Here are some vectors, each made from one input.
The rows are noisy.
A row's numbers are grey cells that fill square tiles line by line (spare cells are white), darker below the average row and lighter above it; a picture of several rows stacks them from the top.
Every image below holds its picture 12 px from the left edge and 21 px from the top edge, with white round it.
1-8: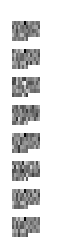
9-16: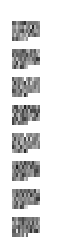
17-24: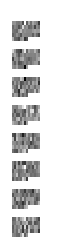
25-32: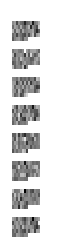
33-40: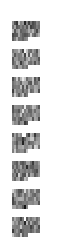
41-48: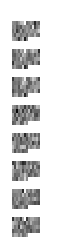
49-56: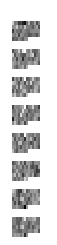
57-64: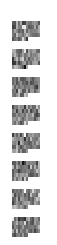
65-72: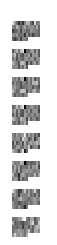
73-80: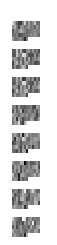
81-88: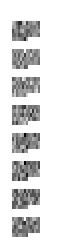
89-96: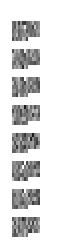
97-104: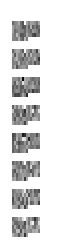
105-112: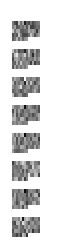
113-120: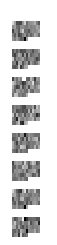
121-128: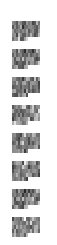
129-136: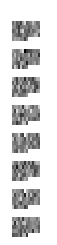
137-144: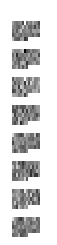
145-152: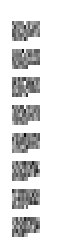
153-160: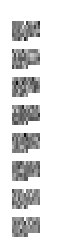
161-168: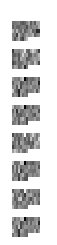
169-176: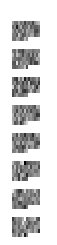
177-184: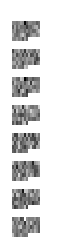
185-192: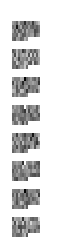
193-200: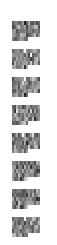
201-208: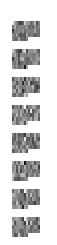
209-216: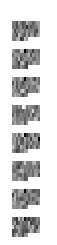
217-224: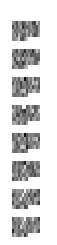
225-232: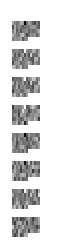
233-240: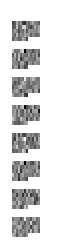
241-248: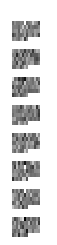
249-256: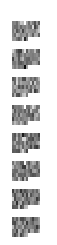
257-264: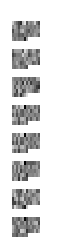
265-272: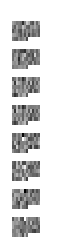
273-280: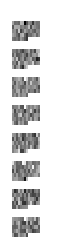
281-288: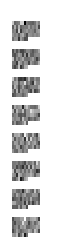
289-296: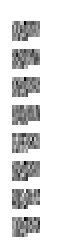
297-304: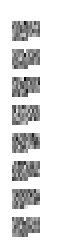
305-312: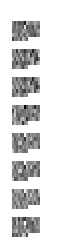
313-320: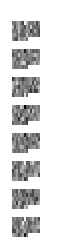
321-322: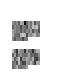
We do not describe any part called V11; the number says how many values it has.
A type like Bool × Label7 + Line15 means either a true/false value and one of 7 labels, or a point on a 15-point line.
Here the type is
Bool × V11 + Line8 × (Line8 + Tree8).
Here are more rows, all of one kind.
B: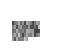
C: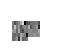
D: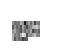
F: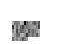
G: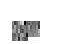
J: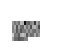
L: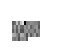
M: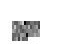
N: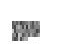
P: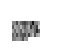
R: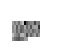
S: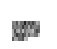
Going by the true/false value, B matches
N, P and S.
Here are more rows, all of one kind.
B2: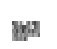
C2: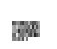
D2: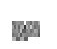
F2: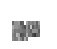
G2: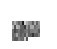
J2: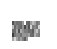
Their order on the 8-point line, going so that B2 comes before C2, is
B2, J2, D2, F2, G2, C2.
